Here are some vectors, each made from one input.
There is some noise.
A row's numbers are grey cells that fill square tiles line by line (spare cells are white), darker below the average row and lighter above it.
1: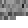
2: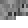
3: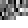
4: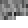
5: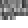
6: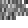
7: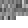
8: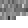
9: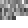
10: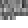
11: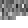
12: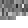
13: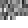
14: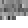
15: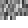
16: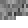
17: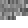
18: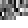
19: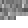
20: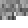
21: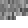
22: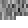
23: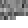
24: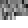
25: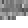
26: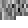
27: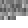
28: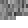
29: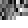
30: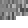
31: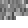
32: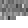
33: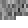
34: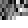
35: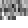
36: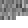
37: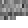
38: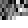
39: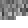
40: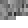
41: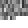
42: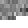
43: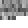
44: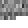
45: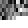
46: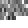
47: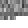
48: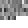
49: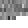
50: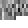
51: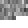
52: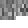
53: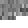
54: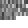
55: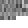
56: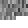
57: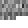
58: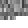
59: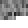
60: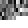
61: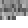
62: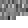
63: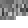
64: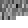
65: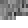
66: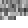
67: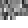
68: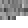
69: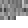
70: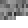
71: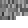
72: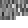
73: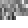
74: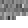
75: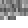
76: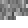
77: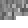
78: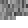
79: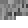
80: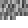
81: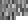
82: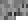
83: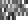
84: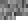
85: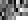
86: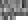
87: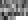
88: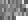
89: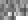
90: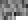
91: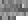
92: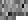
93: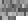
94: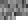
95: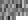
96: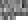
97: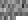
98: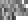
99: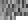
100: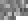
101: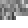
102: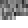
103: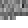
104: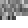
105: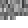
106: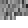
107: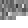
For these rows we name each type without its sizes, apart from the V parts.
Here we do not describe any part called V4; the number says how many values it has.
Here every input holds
a list of items, each a true/false value and a value of V4.
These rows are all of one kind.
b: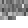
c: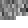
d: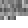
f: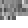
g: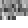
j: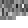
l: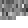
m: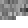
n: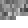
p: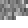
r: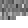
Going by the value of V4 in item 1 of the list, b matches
d, p and r.
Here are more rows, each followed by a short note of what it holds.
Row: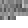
a list of two items
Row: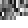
the empty list
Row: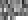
a list of one item
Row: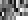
the empty list
